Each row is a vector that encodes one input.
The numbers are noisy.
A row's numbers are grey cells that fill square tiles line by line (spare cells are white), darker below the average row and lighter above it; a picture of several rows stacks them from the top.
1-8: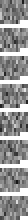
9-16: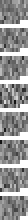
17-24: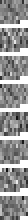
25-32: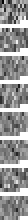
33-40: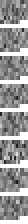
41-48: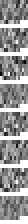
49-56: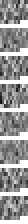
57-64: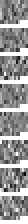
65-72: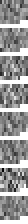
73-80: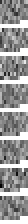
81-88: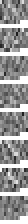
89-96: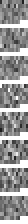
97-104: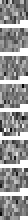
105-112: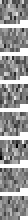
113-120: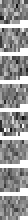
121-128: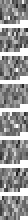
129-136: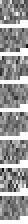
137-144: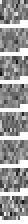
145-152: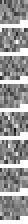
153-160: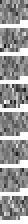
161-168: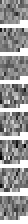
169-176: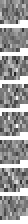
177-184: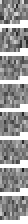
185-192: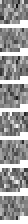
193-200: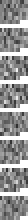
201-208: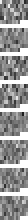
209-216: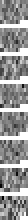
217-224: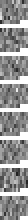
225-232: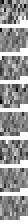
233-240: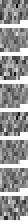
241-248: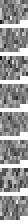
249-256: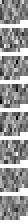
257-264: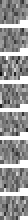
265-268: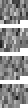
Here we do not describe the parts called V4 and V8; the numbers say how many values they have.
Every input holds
either a fixed value, or two labels (each one of 10) and a value of V4, or a true/false value and a value of V8.
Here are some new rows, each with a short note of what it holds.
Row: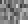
two labels (each one of 10) and a value of V4
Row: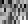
a fixed value
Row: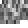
a true/false value and a value of V8
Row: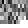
a fixed value
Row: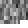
a true/false value and a value of V8
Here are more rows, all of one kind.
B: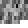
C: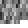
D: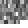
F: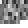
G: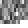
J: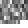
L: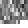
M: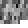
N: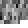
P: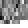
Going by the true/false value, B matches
C, M, N and P.
